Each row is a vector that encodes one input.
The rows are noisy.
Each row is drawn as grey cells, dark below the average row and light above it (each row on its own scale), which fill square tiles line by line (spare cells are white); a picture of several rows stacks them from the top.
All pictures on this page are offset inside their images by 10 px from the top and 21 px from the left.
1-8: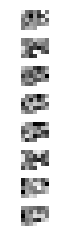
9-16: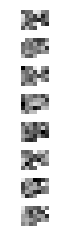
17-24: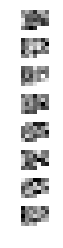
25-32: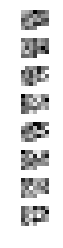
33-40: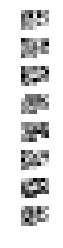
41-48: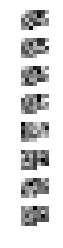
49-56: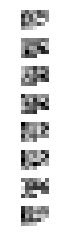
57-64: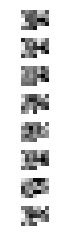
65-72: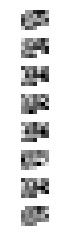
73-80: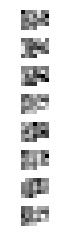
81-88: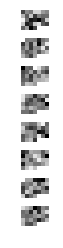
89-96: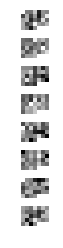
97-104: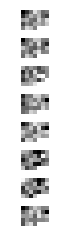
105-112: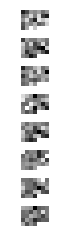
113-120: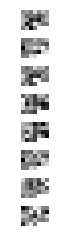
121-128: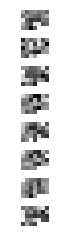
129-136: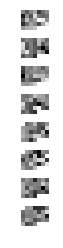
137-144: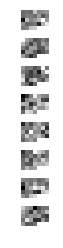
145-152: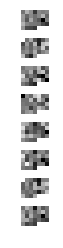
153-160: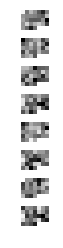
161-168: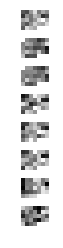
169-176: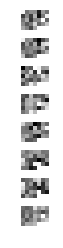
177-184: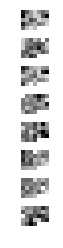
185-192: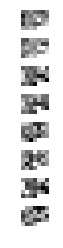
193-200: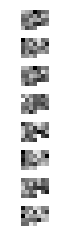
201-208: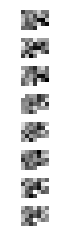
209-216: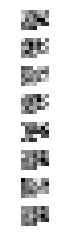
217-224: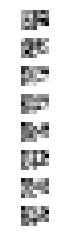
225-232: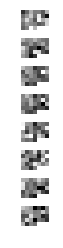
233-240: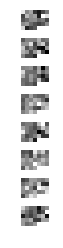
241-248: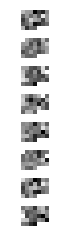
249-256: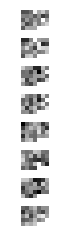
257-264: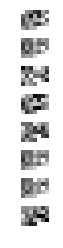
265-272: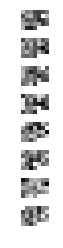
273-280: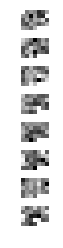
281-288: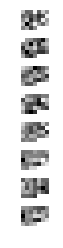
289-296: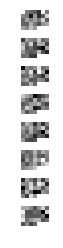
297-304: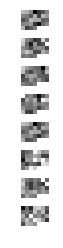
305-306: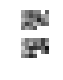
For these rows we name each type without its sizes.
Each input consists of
either a label and three true/false values, or a list of points on a line.
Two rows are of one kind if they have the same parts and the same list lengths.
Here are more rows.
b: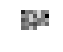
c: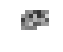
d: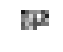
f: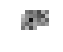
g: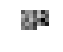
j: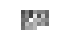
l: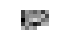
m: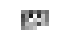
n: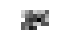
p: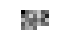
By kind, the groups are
b, l
c, f, g, n
d, p
j, m

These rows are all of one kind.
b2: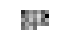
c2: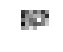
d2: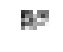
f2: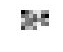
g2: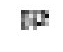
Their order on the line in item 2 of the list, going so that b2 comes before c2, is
d2, b2, f2, c2, g2.
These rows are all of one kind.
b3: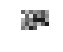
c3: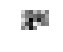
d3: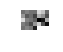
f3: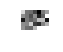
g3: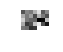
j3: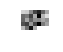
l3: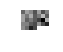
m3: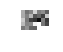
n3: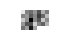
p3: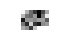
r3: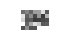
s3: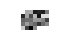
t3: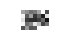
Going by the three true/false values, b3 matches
m3, p3 and r3.
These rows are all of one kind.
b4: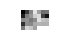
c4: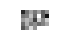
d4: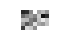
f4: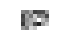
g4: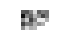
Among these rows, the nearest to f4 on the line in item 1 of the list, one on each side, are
b4 and d4.
